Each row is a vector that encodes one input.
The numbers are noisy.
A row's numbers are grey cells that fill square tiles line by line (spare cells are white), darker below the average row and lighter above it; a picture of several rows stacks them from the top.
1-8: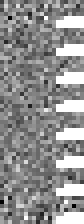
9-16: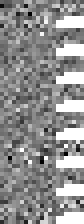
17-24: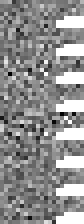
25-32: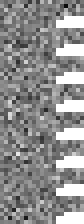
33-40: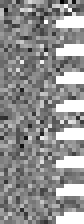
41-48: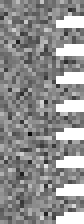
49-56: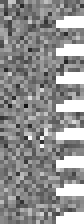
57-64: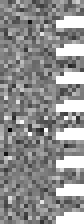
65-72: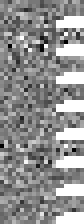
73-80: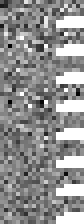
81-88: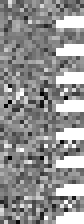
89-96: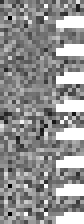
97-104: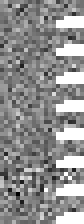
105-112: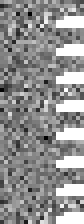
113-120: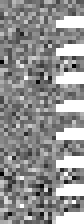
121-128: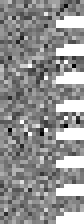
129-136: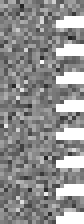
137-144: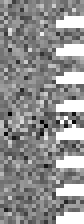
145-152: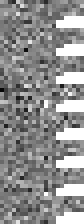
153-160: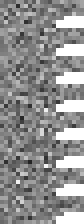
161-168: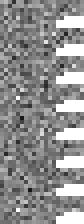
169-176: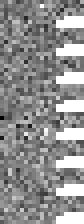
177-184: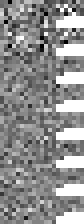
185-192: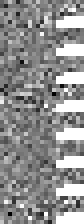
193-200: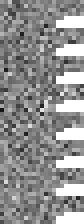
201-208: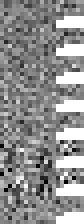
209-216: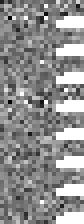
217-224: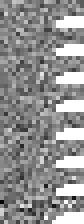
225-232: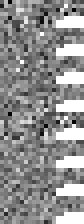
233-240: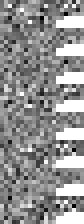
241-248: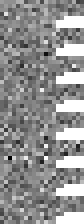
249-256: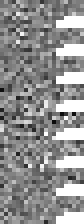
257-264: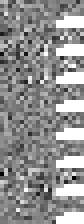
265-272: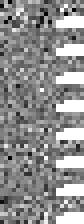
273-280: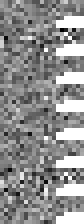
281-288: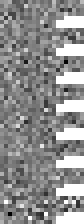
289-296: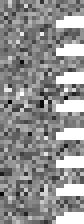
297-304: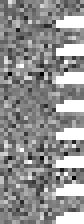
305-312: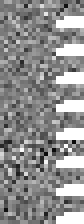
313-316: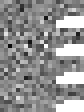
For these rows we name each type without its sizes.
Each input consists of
a point on a circle, together with either a point on a line, or four true/false values.
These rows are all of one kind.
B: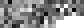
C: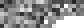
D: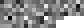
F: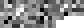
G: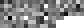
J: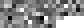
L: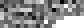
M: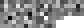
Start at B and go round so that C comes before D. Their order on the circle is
B, C, M, L, J, D, G, F.
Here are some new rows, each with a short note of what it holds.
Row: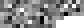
a point on a circle and a point on a line
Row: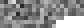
a point on a circle and four true/false values
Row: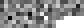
a point on a circle and a point on a line
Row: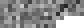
a point on a circle and four true/false values
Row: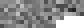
a point on a circle and four true/false values
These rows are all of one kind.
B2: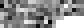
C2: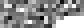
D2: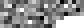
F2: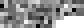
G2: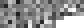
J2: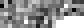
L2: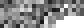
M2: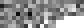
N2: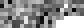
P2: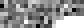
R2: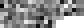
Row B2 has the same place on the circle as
C2 and R2.
